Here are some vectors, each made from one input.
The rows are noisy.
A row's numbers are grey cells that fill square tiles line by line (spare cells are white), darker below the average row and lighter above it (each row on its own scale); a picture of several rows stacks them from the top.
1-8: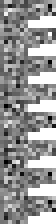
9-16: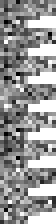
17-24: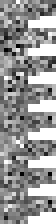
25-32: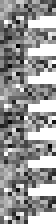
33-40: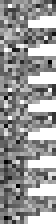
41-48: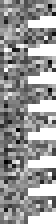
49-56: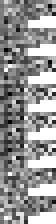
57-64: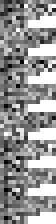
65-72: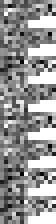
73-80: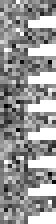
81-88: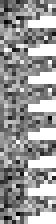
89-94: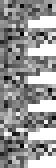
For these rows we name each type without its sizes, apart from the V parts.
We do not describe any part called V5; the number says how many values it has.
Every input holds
a true/false value, together with either a point on a line, or a value of V5.
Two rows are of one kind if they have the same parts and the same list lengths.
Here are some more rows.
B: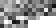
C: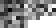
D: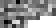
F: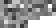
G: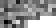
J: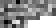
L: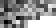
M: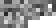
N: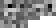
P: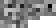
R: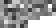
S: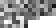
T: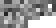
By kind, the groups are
B, F, M, R, S, T
C, D, G, J, L, N, P

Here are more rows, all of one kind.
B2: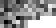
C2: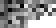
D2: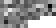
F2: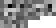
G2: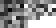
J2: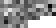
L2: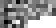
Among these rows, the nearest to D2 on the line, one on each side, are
B2 and J2.
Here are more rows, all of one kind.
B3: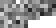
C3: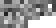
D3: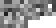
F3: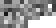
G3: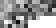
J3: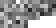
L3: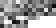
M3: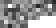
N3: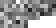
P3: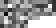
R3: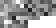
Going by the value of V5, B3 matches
J3 and N3.
